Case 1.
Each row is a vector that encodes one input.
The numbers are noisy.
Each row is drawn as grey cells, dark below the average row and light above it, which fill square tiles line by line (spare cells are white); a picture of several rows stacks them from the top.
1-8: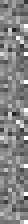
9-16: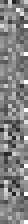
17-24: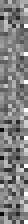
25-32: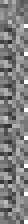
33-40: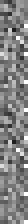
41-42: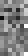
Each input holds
one of 4 labels.
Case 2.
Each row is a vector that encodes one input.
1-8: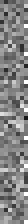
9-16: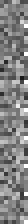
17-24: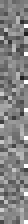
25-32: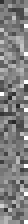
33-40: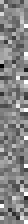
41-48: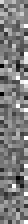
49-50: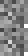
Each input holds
a point on a 6-point circle.
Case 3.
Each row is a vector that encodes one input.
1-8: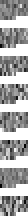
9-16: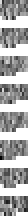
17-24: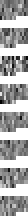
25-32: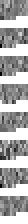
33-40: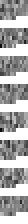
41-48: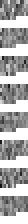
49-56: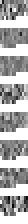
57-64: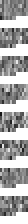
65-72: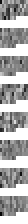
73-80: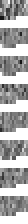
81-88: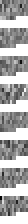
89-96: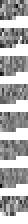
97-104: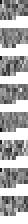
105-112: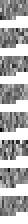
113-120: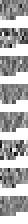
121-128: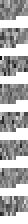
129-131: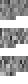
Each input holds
either a fixed value, or three true/false values.
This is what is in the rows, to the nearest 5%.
About 5% of them hold a fixed value. The rest hold three true/false values.
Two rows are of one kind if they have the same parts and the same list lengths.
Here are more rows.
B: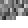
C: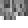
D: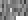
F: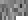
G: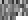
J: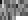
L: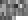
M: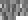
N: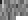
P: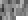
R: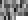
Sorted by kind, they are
B, G
C, D, F, J, L, M, N, P, R

